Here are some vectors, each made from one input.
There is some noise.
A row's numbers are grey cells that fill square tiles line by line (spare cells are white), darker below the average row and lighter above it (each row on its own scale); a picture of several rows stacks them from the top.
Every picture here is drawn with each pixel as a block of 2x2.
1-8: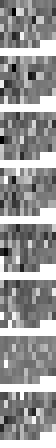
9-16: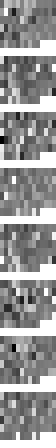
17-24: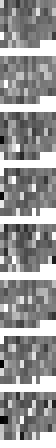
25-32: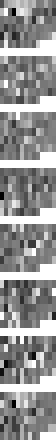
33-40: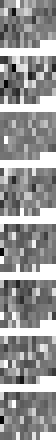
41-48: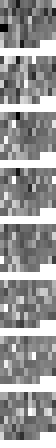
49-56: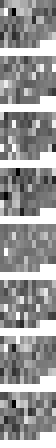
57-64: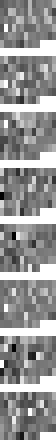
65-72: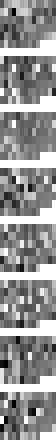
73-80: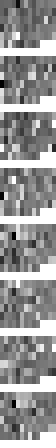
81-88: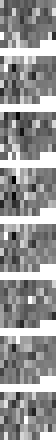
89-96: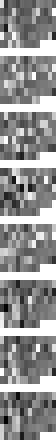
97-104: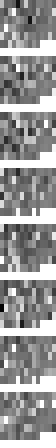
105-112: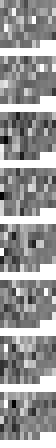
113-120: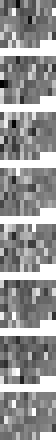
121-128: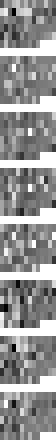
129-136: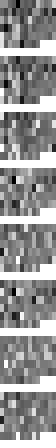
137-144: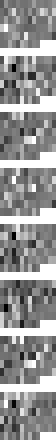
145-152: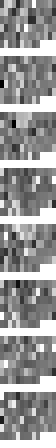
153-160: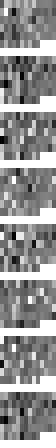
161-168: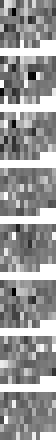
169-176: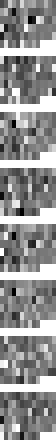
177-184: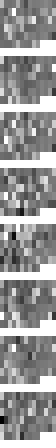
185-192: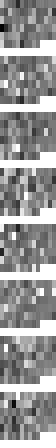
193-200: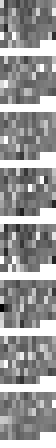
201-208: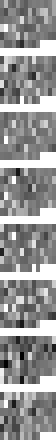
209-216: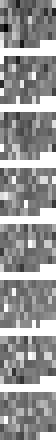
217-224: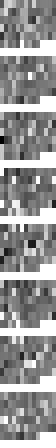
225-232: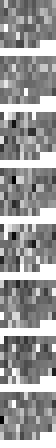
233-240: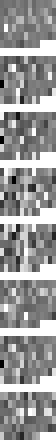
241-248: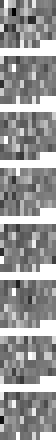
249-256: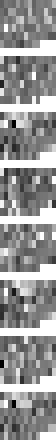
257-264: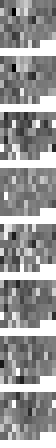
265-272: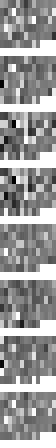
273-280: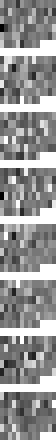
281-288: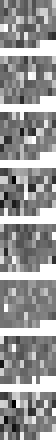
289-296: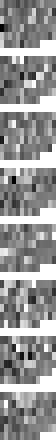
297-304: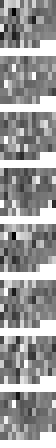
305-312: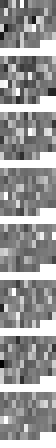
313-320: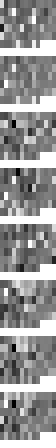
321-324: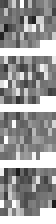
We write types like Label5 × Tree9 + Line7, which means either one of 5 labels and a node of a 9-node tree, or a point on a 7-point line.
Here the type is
Bool × Bool × Bool × Bool + Tree17.
